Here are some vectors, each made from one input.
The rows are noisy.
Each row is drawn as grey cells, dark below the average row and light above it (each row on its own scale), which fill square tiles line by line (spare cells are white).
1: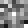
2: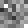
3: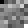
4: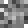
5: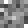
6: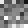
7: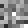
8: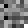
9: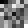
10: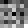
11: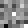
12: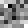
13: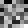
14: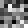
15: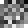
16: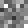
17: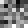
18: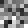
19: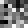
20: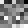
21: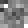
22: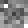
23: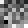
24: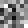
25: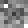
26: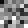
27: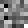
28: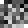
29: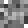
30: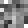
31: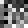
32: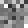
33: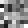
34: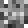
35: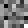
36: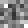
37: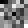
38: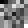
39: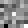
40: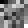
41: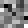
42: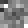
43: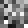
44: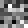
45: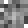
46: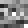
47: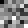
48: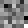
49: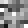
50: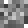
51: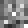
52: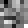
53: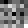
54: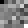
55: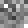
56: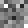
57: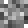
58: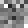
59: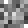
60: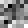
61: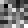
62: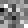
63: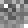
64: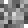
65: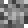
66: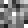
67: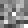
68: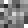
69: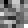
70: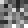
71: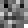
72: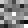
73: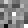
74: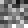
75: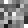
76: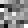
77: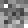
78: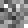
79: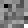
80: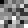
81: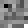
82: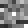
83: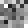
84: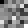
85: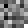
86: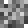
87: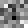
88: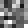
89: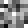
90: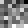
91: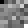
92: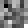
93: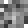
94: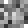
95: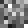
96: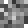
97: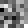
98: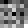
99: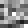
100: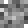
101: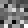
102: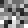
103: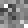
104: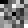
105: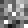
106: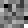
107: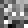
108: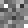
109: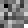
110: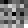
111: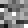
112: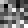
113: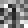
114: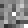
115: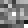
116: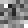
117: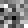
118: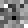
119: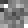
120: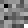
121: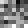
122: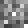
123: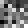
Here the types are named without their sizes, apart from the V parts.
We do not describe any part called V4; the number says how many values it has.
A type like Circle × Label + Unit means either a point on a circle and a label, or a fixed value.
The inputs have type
List(Line) × V4.
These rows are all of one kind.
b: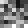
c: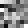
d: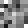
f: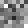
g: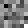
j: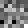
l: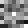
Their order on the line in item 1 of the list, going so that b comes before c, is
b, g, d, j, f, c, l.
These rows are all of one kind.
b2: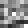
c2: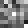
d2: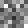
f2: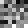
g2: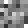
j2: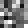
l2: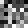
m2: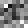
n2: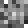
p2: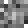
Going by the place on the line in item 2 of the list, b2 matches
d2 and g2.
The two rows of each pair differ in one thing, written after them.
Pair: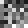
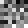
the place on the line in item 2 of the list
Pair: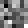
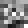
the value of V4
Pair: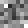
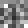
the place on the line in item 2 of the list
